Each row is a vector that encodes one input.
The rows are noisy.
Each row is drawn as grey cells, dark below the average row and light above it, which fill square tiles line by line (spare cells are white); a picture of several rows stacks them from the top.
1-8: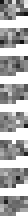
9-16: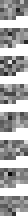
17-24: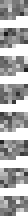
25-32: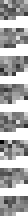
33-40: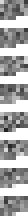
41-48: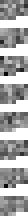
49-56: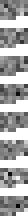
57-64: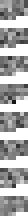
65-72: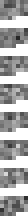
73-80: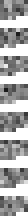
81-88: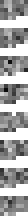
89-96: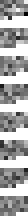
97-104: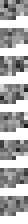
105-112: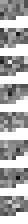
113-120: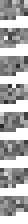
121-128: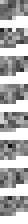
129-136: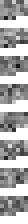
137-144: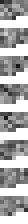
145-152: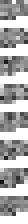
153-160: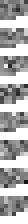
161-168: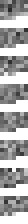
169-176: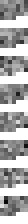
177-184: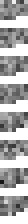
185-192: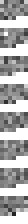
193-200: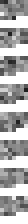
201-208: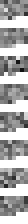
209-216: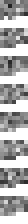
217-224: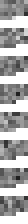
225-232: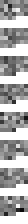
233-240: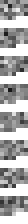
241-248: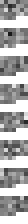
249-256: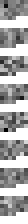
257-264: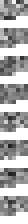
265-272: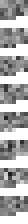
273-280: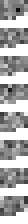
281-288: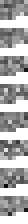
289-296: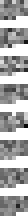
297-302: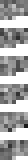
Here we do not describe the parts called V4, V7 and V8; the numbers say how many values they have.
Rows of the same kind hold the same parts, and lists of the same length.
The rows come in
5 kinds.
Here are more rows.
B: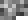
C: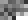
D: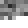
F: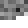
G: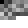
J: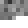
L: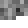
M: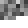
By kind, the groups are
B, L
C
D, J
F, M
G

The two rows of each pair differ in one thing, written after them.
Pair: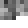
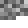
the value of V4
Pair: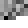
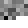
the value of V7
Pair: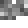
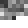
the value of V4
